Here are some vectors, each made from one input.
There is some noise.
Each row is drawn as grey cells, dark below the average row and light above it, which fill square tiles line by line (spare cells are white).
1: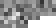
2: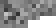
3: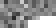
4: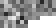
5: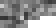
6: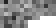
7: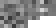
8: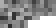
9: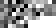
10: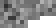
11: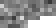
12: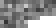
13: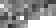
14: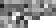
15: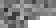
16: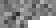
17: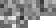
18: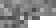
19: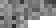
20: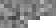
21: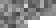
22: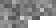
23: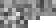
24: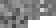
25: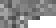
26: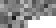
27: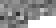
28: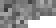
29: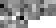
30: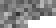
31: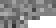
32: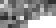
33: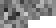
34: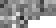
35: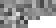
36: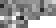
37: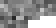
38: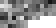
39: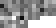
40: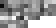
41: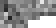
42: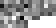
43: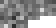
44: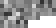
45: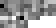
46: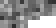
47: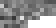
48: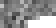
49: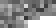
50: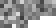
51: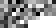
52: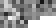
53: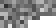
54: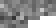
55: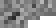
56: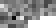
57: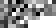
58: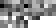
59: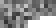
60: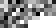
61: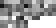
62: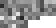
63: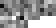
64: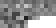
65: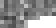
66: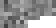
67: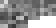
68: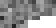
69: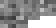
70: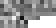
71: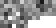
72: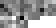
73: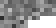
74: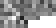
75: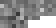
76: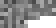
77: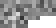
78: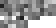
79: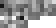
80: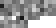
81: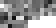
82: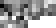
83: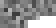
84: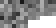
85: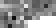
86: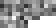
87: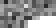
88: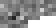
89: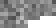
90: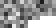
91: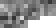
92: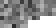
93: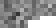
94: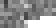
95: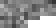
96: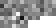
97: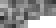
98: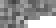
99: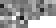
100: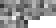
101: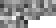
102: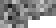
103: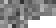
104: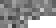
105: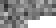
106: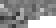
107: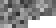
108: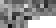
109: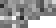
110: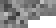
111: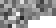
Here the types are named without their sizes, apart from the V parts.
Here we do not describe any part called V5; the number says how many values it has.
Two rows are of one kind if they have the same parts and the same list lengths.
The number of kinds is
3.
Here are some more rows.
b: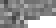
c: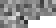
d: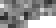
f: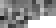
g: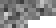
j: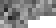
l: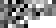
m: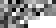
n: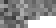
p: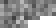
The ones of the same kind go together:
b, d, f, g, j, n, p
c
l, m

